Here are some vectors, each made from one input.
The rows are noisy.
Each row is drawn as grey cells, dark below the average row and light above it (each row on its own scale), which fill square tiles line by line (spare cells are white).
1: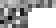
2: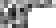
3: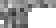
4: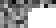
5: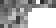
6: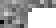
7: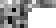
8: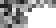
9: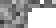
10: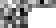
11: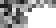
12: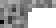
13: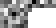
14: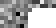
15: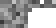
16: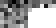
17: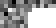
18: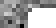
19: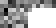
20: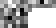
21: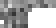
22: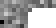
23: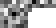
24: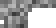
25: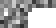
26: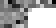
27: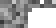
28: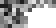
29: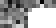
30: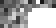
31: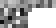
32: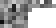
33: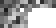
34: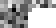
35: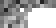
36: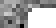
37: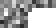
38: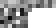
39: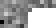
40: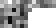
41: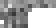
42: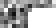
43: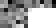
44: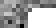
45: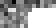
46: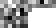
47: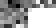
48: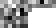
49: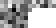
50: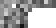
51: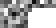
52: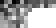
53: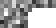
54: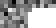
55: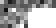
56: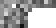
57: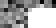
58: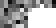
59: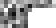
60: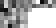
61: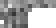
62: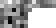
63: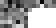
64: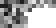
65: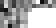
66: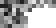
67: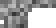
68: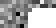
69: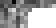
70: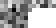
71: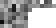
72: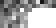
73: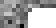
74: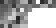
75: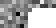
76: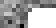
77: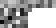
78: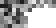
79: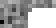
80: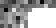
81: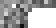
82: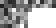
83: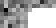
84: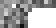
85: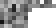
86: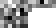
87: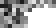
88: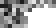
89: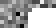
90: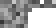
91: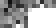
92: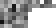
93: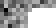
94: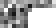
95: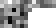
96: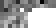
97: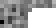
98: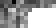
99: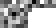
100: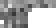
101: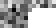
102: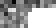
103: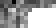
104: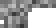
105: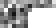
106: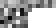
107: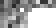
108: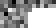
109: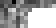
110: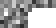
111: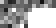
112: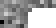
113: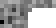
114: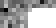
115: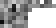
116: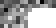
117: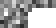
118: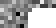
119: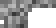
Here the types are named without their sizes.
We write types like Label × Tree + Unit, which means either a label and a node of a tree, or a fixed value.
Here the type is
Bool × Bool × Bool × Bool + List(Line).
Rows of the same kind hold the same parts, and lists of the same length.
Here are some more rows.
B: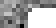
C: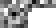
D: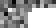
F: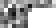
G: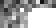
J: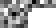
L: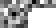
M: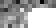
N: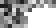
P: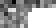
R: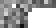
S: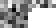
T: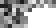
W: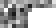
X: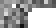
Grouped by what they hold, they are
B, C, F, J, L, R, S, W, X
D, P
G, M
N, T

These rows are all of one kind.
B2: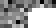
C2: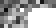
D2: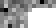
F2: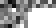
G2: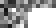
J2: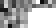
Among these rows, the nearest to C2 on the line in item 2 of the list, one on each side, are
D2 and G2.
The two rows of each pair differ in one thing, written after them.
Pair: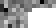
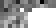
the place on the line in item 1 of the list
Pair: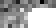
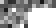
the place on the line in item 1 of the list
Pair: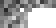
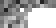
the place on the line in item 2 of the list
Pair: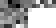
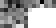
the place on the line in item 2 of the list
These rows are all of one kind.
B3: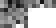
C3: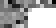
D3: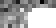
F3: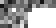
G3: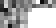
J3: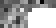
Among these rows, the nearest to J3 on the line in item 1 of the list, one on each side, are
D3 and F3.
